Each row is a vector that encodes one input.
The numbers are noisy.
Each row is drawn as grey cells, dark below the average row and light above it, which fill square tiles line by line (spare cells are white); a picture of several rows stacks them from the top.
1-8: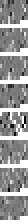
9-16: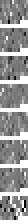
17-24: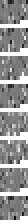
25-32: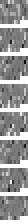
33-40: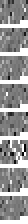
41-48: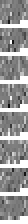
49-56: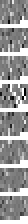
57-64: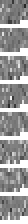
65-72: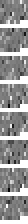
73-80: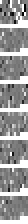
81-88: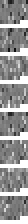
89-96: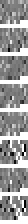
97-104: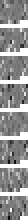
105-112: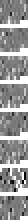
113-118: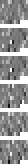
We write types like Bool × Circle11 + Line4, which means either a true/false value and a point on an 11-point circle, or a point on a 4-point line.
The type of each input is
List2(Line3 × Line4).
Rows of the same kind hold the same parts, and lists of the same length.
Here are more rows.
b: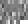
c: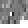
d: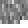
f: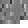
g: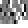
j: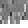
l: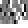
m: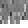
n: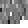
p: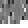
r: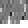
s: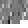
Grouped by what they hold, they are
b, f, j, m, p, r
c, d, n, s
g, l

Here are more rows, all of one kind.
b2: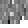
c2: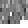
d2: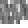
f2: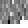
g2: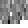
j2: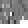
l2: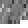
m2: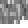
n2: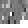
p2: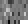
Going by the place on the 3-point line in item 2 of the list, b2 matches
c2, f2 and g2.
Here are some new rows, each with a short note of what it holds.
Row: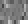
a list of one item
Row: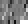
a list of two items
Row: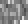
a list of two items
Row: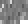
a list of two items
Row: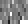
a list of two items
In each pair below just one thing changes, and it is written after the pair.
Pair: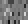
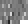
the place on the 3-point line in item 1 of the list
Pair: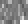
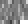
the place on the 4-point line in item 2 of the list
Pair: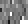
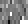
the place on the 3-point line in item 2 of the list
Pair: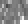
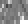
the place on the 3-point line in item 2 of the list
